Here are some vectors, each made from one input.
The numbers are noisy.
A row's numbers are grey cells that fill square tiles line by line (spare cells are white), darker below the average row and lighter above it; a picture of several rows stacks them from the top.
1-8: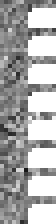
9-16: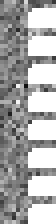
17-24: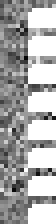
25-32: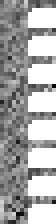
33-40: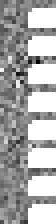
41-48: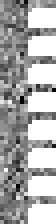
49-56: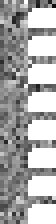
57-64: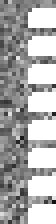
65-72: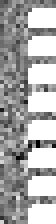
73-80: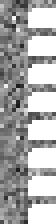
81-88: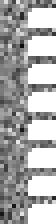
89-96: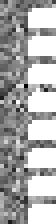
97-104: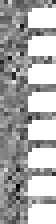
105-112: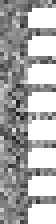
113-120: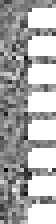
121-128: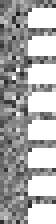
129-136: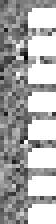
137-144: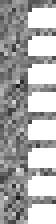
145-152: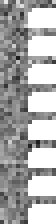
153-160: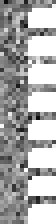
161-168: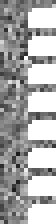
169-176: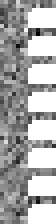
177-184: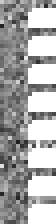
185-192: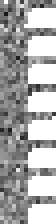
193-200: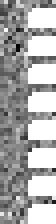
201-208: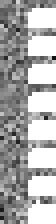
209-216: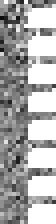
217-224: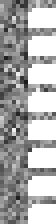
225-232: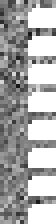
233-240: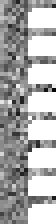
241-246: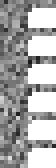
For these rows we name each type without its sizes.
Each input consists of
either two labels and a true/false value, or a list of points on a line.
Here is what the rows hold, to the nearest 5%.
About 40% of them hold two labels and a true/false value. The rest are lists of points on a line.
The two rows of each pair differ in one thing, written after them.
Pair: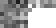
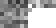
one of the two labels
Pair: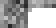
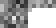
one of the two labels
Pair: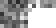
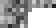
one of the two labels
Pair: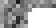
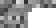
the true/false value
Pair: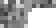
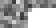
one of the two labels
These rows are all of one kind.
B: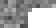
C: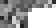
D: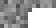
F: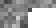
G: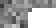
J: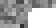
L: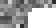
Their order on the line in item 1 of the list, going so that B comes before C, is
J, L, B, D, C, G, F.
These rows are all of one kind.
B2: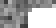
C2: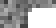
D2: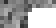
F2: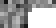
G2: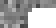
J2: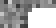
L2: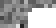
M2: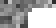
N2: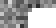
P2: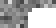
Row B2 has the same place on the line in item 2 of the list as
C2 and D2.
